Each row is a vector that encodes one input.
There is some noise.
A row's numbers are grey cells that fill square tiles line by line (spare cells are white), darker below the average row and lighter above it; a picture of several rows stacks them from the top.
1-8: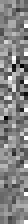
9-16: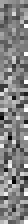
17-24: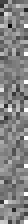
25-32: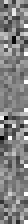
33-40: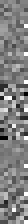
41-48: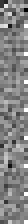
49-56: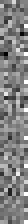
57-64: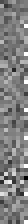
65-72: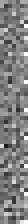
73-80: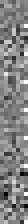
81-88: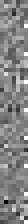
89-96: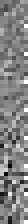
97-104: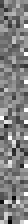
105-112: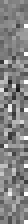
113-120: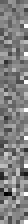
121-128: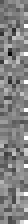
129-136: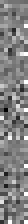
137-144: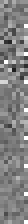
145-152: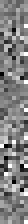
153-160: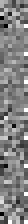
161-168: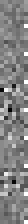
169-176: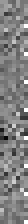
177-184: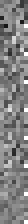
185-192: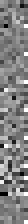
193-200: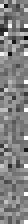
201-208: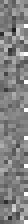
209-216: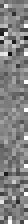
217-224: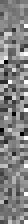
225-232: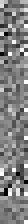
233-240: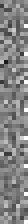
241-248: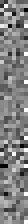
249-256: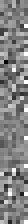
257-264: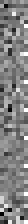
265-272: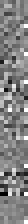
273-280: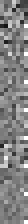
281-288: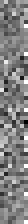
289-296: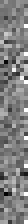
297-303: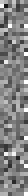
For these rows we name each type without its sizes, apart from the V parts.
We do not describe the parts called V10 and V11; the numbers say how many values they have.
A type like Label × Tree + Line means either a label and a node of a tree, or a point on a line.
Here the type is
(Bool × Bool × Bool + V10) × (Tree + V11) + Circle.
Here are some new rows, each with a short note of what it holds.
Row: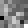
a point on a circle
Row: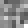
a value of V10 and a value of V11
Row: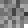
a value of V10 and a value of V11
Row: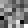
a point on a circle
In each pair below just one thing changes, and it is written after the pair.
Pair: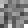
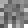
the node of the tree
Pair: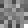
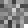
one of the three true/false values
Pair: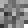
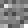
the node of the tree
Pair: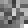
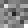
the node of the tree
